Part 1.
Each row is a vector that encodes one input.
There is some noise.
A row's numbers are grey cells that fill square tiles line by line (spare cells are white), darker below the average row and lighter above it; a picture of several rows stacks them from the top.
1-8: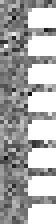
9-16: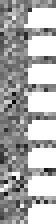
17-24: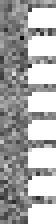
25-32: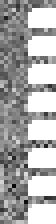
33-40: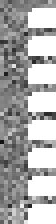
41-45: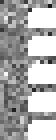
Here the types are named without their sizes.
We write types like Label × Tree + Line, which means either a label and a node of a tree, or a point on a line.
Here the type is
Tree + Unit.
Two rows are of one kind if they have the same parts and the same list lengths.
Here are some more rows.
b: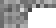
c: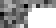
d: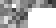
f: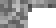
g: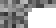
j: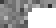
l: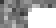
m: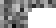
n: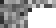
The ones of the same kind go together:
b, d, f, j, l, m, n
c, g

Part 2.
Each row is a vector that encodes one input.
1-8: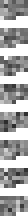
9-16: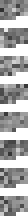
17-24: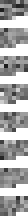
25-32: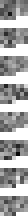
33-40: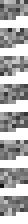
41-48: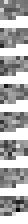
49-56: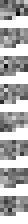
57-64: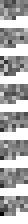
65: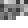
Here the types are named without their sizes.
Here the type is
Tree.
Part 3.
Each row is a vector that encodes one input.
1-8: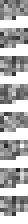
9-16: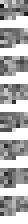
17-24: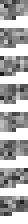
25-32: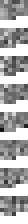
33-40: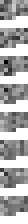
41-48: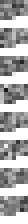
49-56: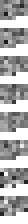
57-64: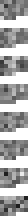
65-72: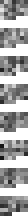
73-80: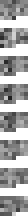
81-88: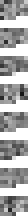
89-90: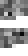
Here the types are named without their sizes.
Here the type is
Tree.
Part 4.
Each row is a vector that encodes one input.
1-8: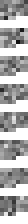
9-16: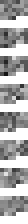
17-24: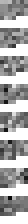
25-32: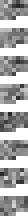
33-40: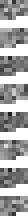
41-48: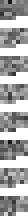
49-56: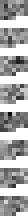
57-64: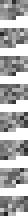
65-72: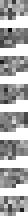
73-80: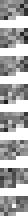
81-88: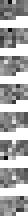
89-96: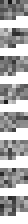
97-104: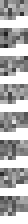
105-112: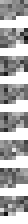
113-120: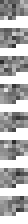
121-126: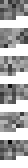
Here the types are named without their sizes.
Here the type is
Circle.
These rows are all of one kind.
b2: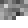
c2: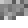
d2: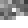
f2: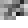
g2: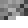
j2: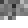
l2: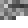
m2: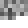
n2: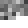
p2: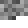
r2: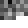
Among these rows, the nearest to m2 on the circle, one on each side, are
d2 and f2.
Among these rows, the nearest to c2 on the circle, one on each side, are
f2 and l2.
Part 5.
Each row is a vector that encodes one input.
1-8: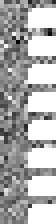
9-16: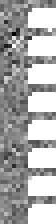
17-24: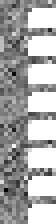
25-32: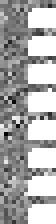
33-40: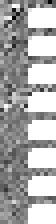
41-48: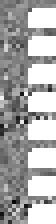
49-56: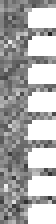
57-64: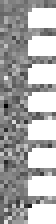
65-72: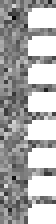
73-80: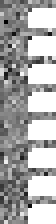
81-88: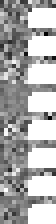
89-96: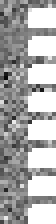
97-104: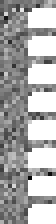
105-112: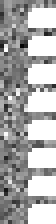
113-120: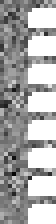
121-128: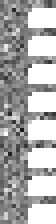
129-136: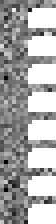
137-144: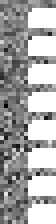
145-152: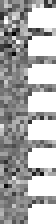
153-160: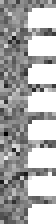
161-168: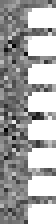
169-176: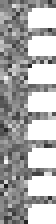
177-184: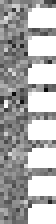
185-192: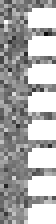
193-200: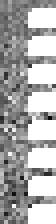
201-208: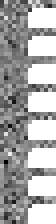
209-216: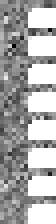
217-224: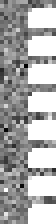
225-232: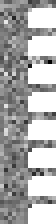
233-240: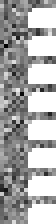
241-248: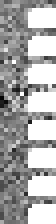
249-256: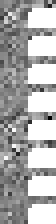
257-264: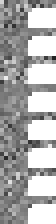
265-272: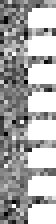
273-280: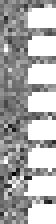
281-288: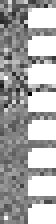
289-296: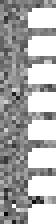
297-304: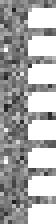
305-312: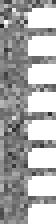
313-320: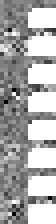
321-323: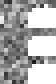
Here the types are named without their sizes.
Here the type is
Tree + Unit.
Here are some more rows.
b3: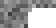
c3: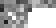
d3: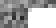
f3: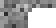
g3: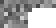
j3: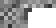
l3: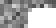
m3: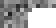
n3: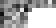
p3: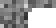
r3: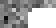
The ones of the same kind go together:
b3, c3, f3, g3, l3, m3, n3, p3, r3
d3, j3

